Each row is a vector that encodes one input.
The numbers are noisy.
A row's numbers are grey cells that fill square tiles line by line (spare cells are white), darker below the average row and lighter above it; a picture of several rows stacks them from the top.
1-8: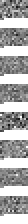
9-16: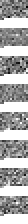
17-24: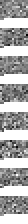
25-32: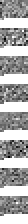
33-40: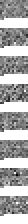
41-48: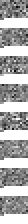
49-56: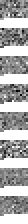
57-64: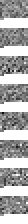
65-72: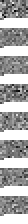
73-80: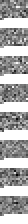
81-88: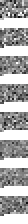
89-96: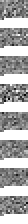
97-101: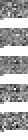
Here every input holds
either a point on a 5-point line, or a point on an 8-point line and a true/false value.
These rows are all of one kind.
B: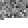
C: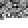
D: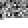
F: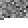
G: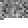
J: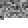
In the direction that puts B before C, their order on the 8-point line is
F, B, G, D, J, C.
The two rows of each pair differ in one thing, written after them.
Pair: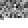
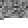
the place on the 8-point line
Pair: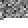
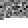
the true/false value
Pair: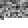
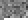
the true/false value
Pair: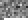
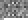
the true/false value
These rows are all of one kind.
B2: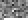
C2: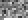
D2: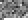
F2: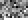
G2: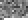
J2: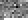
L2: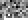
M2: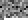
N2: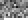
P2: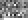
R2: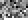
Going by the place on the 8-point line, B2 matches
F2, N2 and R2.
